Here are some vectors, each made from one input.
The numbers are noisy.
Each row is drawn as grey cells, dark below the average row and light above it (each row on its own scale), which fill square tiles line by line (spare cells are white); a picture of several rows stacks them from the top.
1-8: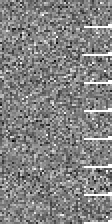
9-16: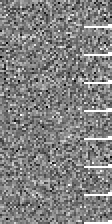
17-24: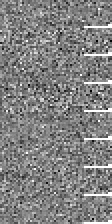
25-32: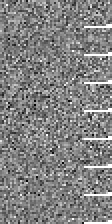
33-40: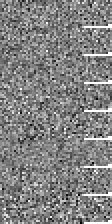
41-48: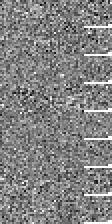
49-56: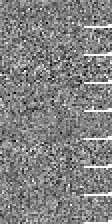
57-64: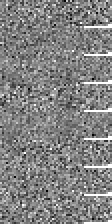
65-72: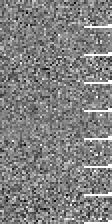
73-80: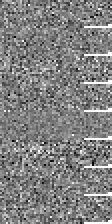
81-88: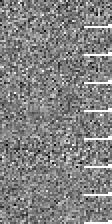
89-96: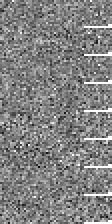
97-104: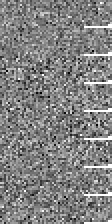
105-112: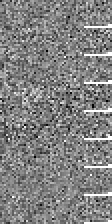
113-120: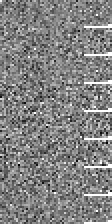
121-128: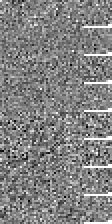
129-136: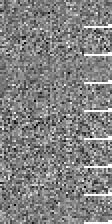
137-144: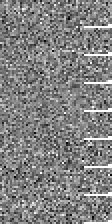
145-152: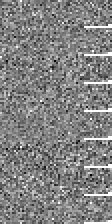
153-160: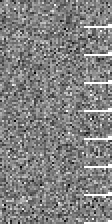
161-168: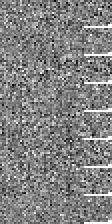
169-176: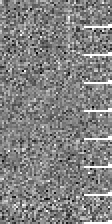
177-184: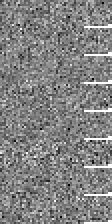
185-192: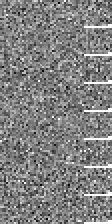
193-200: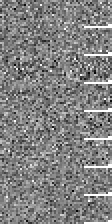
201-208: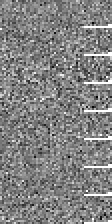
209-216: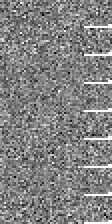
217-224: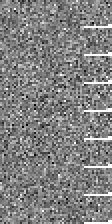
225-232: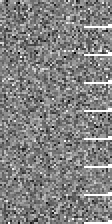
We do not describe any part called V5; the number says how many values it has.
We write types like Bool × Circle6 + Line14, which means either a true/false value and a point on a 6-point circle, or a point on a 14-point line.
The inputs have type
(Line6 + Line7) × (Tree12 + Unit) × V5.
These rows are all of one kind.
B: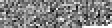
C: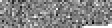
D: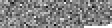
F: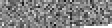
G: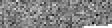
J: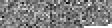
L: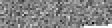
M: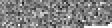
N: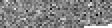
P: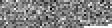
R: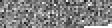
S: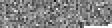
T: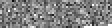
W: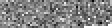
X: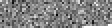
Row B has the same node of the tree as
D, F, J and X.
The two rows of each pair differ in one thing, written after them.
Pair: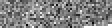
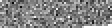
the value of V5
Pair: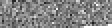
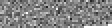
the place on the 6-point line
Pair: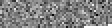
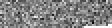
the node of the tree
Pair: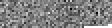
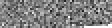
the value of V5
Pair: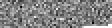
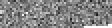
the node of the tree
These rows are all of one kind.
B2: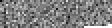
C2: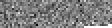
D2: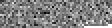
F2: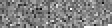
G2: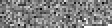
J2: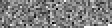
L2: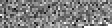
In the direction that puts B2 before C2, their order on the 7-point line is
F2, G2, J2, D2, L2, B2, C2.
